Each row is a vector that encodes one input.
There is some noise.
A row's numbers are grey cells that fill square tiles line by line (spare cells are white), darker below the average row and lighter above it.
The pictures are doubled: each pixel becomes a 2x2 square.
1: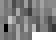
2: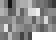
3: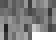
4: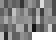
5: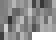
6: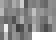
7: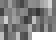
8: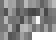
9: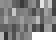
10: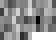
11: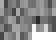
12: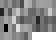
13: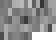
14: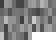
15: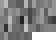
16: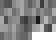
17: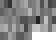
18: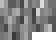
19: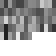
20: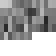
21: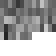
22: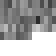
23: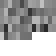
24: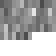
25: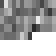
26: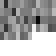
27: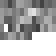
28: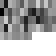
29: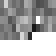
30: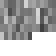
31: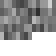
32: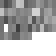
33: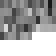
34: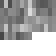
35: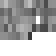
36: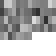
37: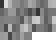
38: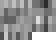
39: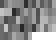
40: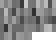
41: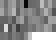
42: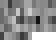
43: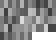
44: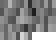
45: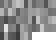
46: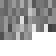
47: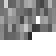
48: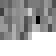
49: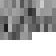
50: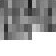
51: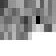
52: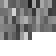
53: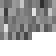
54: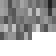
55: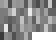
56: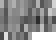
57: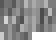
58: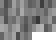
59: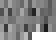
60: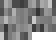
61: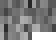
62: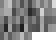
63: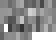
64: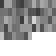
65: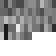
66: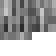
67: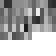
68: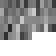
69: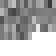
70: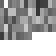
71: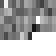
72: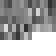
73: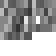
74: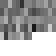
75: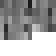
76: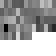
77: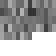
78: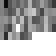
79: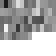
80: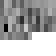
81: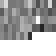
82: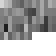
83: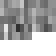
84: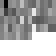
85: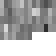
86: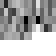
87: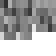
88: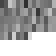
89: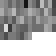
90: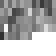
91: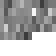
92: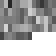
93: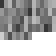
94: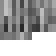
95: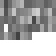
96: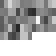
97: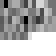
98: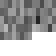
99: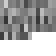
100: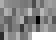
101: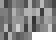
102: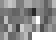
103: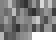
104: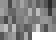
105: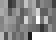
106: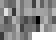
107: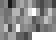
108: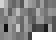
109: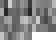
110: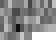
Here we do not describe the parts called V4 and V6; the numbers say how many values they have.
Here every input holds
one of 5 labels, a true/false value, a value of V4 and a value of V6.
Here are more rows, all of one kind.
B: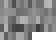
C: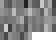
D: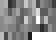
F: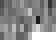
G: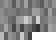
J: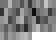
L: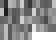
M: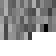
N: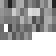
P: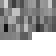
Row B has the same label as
D, G, L and N.
